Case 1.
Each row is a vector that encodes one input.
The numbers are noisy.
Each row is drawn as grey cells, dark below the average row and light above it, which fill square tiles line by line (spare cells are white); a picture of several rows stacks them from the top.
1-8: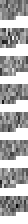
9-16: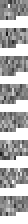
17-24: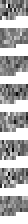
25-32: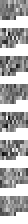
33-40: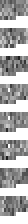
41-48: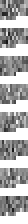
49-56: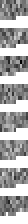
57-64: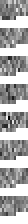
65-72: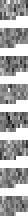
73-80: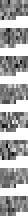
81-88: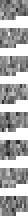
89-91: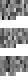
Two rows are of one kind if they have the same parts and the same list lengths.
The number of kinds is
3.
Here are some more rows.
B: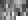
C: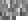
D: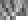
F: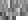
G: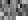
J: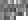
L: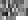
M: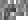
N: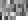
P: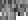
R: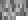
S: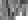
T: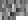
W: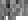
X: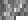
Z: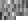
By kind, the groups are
B, C, D, F, J, M, N, P, R, X, Z
G, S, T, W
L

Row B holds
a node of a 9-node tree.
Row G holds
a point on each of two 6-point lines.
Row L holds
a fixed value.
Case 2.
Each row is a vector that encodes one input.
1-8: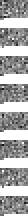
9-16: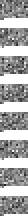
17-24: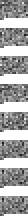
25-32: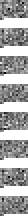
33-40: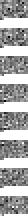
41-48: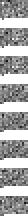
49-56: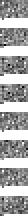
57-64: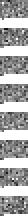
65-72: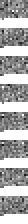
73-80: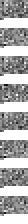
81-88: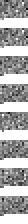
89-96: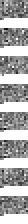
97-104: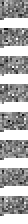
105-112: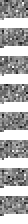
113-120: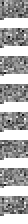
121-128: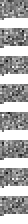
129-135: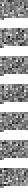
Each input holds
either a point on a 9-point line, or a node of a 16-node tree.
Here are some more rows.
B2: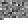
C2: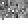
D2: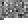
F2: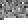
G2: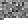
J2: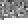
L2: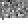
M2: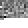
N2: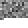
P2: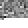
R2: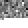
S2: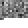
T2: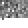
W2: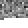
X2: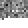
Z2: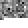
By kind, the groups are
B2, D2, G2, N2, S2, Z2
C2, F2, J2, L2, M2, P2, R2, T2, W2, X2

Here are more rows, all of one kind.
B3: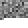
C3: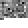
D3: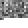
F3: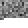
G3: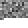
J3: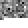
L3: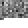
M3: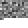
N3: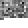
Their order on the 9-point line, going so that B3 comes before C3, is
M3, G3, B3, F3, L3, D3, N3, C3, J3.
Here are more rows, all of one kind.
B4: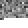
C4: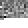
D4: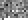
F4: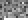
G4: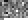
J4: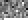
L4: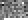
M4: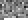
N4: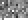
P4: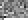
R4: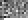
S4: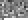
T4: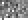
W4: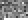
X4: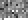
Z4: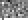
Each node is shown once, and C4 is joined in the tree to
P4 and R4.
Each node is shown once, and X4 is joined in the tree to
D4 and N4.
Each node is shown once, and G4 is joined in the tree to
J4 and R4.
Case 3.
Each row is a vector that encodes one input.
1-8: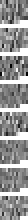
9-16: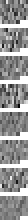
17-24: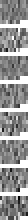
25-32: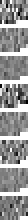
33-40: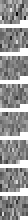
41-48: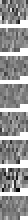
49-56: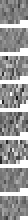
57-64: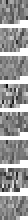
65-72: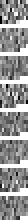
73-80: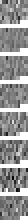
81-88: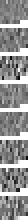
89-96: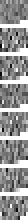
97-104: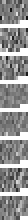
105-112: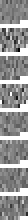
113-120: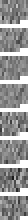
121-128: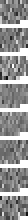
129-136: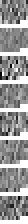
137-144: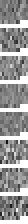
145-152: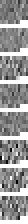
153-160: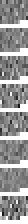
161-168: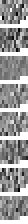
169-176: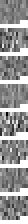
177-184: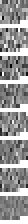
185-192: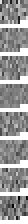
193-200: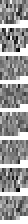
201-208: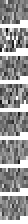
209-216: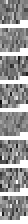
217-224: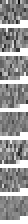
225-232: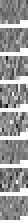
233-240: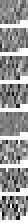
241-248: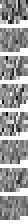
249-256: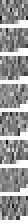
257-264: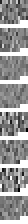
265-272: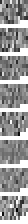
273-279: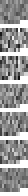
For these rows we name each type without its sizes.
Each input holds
a node of a tree and a true/false value.
